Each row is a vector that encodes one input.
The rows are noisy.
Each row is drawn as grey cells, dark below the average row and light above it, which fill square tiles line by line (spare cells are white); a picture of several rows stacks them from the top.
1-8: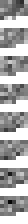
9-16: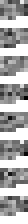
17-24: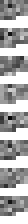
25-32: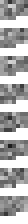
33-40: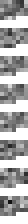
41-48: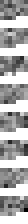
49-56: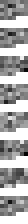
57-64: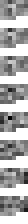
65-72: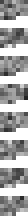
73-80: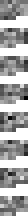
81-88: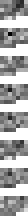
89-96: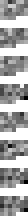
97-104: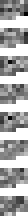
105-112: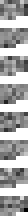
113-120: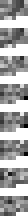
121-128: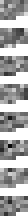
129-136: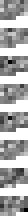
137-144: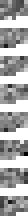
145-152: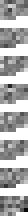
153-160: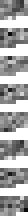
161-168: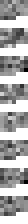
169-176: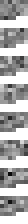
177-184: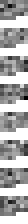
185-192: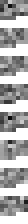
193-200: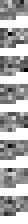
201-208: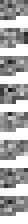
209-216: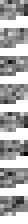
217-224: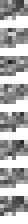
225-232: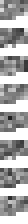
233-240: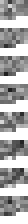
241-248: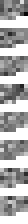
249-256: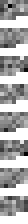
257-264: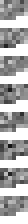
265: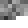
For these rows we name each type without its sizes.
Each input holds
a node of a tree.
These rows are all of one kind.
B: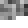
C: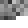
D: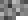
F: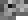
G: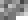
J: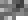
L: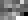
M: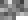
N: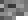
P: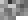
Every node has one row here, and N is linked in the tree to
D and F.
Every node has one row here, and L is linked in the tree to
B.
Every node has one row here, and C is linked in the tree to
D and G.
